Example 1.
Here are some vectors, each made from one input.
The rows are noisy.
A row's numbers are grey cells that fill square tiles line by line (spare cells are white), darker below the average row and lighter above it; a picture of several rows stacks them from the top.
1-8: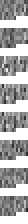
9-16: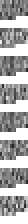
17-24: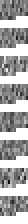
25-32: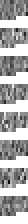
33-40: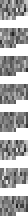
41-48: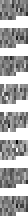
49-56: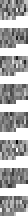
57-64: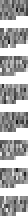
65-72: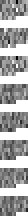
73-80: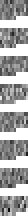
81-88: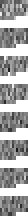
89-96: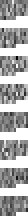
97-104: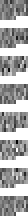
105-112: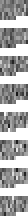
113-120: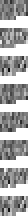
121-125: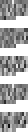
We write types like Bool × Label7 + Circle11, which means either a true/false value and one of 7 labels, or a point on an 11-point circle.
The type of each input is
Circle9 + List2(Line5).
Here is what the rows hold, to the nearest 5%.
About 45% of them hold a point on a 9-point circle. The rest are lists of up to two points on a 5-point line: about 5% of all rows are empty, 20% hold one and 30% two.
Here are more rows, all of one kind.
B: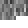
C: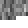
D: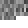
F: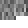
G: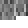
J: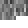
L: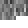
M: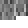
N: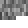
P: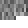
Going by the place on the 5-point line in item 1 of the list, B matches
D, J and L.
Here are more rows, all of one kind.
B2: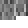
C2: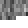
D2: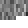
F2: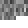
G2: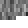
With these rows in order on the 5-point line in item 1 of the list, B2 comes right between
D2 and F2.
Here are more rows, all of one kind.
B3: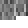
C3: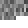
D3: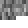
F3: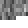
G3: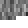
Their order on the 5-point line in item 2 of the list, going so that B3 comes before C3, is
B3, G3, F3, C3, D3.
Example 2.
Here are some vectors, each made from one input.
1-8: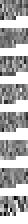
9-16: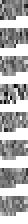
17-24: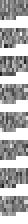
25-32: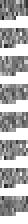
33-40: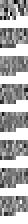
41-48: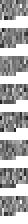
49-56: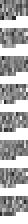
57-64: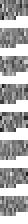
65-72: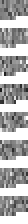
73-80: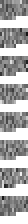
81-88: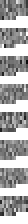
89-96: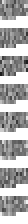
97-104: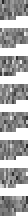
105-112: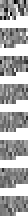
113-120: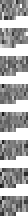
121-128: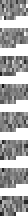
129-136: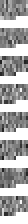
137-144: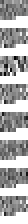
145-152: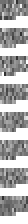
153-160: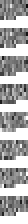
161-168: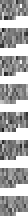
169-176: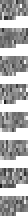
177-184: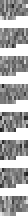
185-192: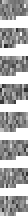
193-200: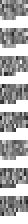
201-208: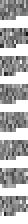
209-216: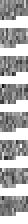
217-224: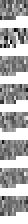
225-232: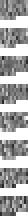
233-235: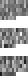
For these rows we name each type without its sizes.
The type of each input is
List(Line).
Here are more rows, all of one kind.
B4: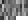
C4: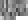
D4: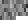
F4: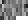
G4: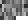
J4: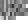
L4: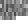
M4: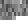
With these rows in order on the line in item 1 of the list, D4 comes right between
F4 and M4.
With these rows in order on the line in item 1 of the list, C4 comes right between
J4 and L4.
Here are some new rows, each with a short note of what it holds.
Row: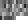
a list of one item
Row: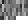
a list of two items
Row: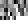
the empty list
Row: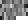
a list of two items
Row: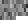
a list of two items
